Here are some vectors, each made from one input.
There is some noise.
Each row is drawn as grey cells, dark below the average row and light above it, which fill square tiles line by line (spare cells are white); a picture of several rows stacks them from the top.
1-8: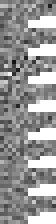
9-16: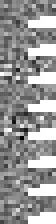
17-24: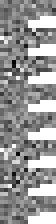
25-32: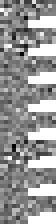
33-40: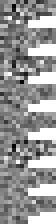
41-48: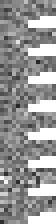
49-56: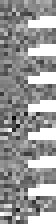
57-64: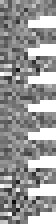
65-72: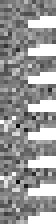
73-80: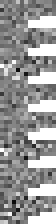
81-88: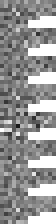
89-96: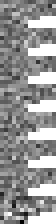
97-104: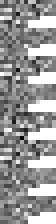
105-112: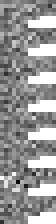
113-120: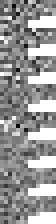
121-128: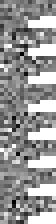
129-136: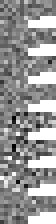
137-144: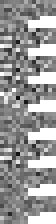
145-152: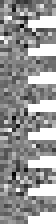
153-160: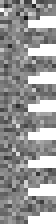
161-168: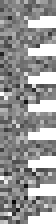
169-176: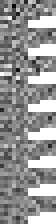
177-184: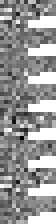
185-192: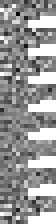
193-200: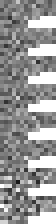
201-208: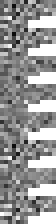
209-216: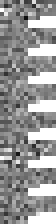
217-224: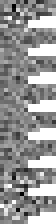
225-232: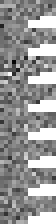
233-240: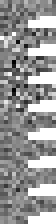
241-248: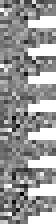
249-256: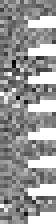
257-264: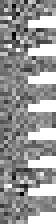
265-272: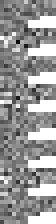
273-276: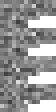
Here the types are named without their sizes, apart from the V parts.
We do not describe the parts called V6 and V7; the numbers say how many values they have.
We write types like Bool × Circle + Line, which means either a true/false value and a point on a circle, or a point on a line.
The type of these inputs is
Bool × Label × V6 × V7 + Line.
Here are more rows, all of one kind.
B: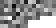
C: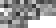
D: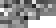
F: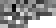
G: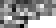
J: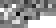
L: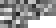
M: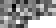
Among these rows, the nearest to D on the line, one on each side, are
C and J.
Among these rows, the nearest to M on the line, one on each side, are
F and G.
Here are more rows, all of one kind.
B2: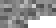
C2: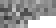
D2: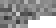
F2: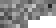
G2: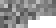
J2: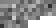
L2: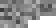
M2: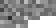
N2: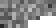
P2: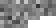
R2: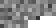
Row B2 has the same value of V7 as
D2, J2, L2 and P2.
